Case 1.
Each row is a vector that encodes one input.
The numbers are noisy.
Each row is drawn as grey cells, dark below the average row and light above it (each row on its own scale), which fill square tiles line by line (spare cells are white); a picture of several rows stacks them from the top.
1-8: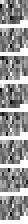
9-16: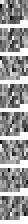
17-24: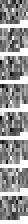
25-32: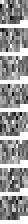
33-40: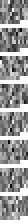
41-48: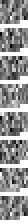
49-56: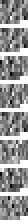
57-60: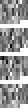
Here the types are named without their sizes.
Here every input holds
a point on a circle and a true/false value.
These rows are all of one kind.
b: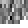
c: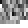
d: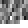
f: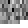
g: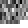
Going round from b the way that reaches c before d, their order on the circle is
b, c, g, d, f.
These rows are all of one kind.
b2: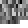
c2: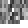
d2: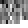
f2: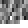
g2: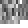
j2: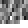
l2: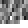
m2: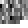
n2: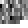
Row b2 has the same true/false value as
c2, m2 and n2.
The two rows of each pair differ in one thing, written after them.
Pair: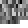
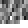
the true/false value
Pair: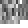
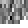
the true/false value
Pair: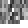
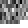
the place on the circle
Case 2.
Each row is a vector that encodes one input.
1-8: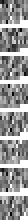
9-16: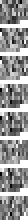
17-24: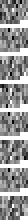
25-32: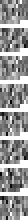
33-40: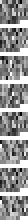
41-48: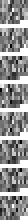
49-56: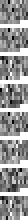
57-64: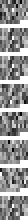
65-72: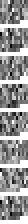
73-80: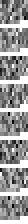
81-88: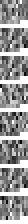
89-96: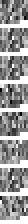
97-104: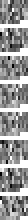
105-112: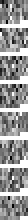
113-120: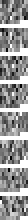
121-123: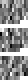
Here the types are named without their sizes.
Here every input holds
a point on a circle and a true/false value.
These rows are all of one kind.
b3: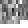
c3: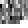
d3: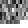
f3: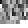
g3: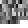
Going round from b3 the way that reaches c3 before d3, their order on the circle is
b3, c3, g3, d3, f3.
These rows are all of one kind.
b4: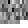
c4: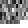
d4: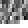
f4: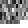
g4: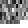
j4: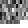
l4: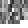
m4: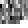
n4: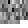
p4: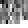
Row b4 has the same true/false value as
d4, n4 and p4.
